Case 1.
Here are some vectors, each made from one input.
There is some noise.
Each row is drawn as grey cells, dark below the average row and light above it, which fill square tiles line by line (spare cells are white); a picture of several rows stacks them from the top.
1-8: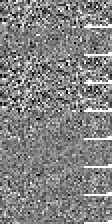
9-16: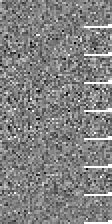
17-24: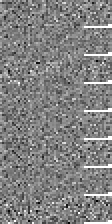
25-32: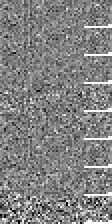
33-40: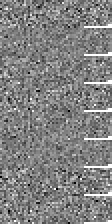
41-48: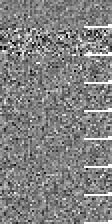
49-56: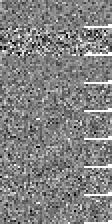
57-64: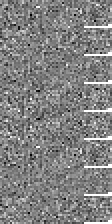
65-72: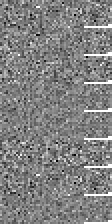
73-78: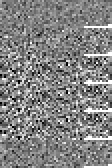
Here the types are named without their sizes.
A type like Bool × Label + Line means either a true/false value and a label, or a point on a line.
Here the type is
List(Line).
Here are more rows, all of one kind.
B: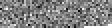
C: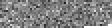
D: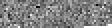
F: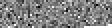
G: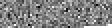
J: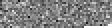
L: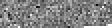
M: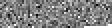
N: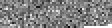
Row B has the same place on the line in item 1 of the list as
F, G and M.
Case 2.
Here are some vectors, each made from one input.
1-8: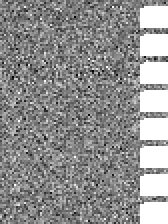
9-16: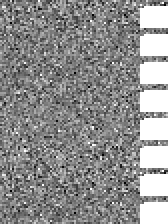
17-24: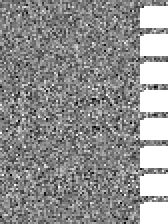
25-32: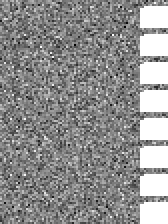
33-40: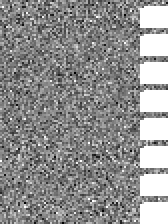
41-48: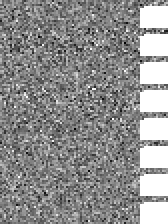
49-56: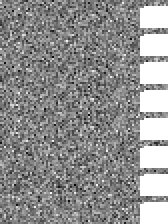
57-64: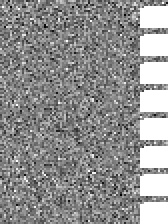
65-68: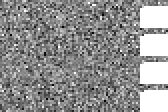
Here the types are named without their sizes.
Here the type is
Bool × Bool × Bool × Line.
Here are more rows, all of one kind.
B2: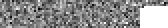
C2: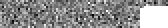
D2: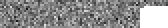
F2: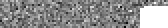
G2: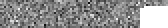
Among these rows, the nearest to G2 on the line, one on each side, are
B2 and F2.
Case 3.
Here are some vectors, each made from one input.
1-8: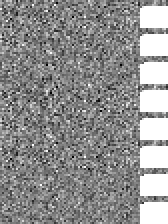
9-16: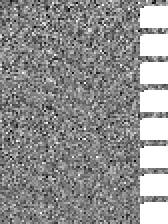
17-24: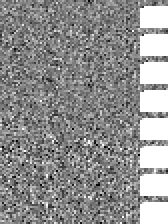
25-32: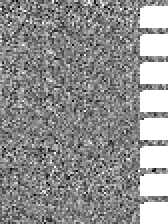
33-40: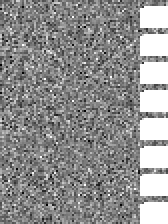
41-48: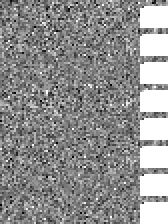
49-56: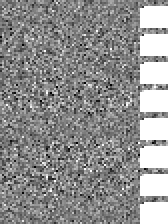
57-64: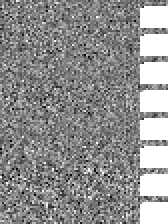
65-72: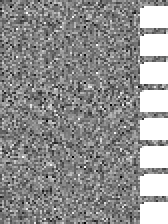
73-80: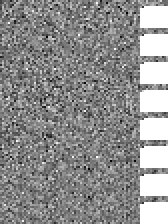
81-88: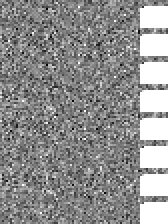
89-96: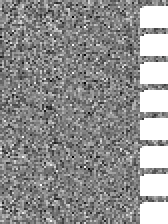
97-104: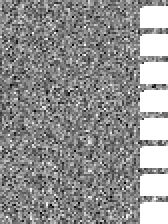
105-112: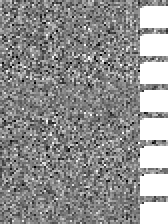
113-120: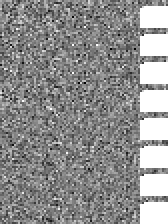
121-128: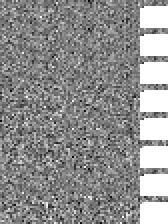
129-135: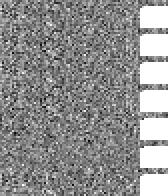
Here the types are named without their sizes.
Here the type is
Bool × (Circle + Unit).
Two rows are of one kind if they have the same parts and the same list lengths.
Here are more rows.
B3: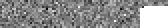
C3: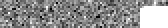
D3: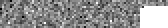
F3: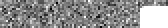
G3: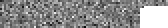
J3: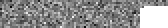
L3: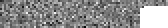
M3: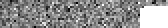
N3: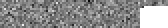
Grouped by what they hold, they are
B3, C3, D3, F3, G3, J3, L3, N3
M3

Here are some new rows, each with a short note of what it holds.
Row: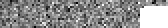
a true/false value
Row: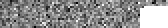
a true/false value
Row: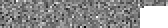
a point on a circle and a true/false value
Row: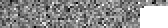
a true/false value
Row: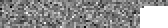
a point on a circle and a true/false value
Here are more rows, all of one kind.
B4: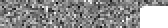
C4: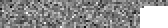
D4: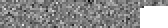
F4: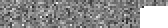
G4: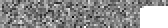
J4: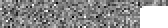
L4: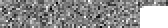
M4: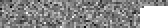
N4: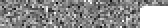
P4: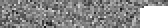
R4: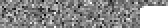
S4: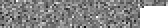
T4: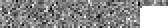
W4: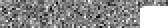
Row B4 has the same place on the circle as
C4, M4 and N4.
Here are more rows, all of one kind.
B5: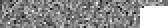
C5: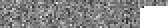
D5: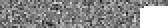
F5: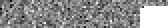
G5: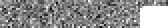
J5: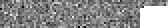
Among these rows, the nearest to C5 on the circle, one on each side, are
D5 and J5.
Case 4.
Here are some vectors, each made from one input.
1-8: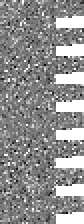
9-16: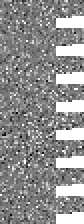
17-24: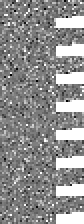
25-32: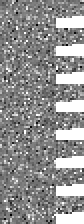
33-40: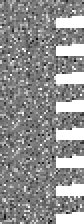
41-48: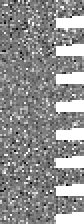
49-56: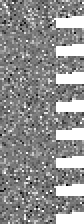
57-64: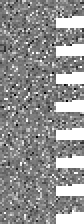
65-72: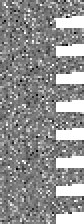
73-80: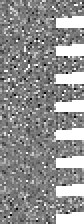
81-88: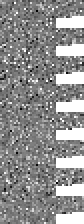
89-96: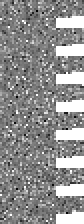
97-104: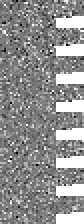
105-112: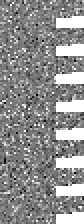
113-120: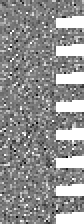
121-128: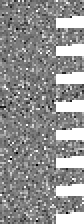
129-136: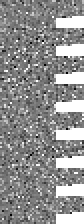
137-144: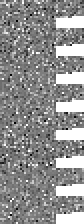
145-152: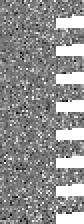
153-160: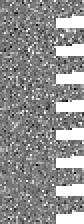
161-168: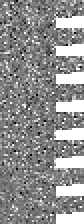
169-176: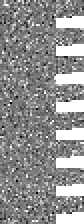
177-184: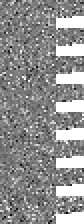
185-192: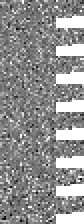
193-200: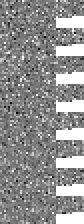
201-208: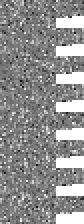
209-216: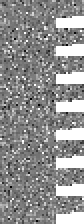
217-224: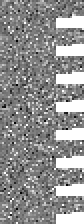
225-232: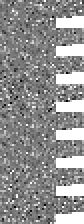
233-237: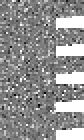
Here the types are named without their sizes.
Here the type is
Bool × Bool × Bool × (Circle + Unit).
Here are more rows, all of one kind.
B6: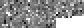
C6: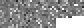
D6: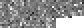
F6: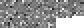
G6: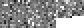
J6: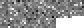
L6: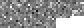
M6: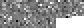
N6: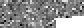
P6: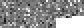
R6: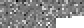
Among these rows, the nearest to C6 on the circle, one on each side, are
D6 and J6.
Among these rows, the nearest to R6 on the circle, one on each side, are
J6 and N6.
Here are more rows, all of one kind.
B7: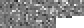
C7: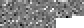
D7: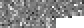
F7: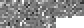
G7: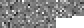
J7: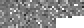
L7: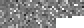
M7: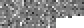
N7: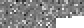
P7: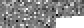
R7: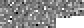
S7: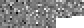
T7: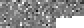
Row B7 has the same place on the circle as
J7 and L7.
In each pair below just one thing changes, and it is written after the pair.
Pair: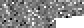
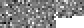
the place on the circle
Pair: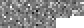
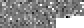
one of the three true/false values
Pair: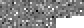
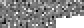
one of the three true/false values
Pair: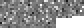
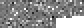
the place on the circle
